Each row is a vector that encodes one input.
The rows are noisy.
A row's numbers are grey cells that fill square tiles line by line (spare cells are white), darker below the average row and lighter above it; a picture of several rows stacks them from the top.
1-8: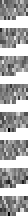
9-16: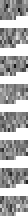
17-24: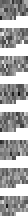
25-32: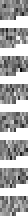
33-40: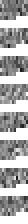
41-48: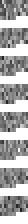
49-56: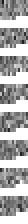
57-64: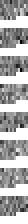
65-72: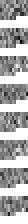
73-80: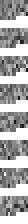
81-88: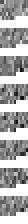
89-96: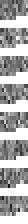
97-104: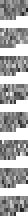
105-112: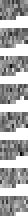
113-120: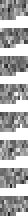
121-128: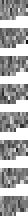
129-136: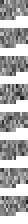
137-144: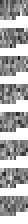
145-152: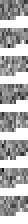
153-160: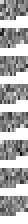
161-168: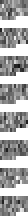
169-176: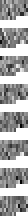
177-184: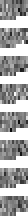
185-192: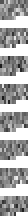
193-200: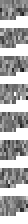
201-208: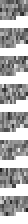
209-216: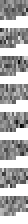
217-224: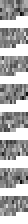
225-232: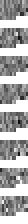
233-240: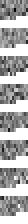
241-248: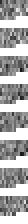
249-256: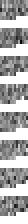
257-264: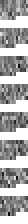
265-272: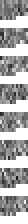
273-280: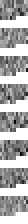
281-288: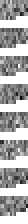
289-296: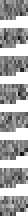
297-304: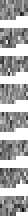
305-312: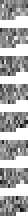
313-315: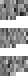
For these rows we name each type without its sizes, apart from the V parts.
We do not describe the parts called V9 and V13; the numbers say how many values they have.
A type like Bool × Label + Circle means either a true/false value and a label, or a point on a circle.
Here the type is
(Circle + Line) × V9 × V13.
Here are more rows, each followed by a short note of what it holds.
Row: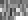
a point on a circle, a value of V9 and a value of V13
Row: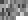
a point on a circle, a value of V9 and a value of V13
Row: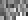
a point on a circle, a value of V9 and a value of V13
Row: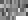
a point on a circle, a value of V9 and a value of V13
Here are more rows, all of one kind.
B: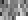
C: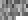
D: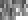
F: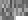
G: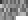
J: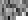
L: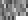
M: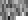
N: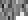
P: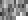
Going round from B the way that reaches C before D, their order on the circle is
B, C, D, G, F, P, N, M, J, L.
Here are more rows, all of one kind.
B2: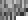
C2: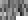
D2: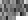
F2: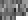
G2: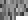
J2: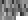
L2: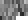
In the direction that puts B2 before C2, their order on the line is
G2, B2, D2, C2, J2, L2, F2.
